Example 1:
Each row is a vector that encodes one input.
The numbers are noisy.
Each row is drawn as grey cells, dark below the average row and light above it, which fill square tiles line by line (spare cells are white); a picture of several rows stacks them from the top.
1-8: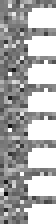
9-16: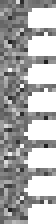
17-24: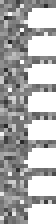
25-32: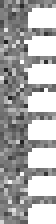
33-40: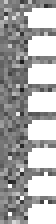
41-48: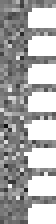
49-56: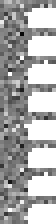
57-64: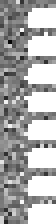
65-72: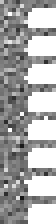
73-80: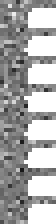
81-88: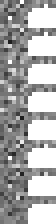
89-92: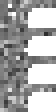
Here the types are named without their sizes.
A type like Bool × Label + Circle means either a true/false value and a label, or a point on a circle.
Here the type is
Line.
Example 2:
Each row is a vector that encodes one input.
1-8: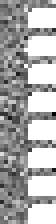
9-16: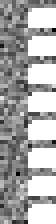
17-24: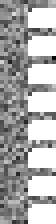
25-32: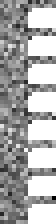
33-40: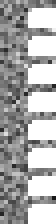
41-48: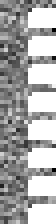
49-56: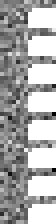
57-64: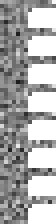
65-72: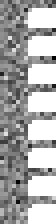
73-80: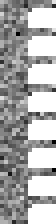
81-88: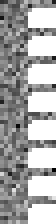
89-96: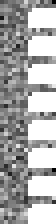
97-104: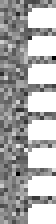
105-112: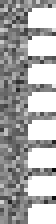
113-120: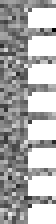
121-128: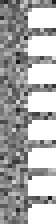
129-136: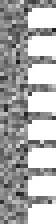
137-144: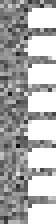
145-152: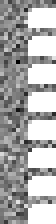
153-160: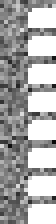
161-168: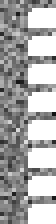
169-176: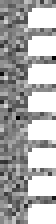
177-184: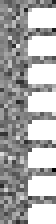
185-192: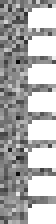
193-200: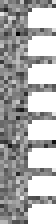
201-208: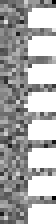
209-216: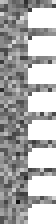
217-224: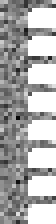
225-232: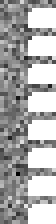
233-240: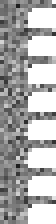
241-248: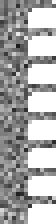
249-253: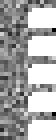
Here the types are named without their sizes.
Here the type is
Circle.
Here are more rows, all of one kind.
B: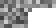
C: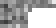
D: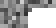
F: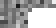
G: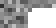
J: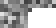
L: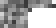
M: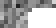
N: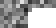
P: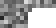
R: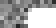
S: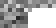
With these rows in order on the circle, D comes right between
J and N.
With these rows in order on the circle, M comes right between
F and L.
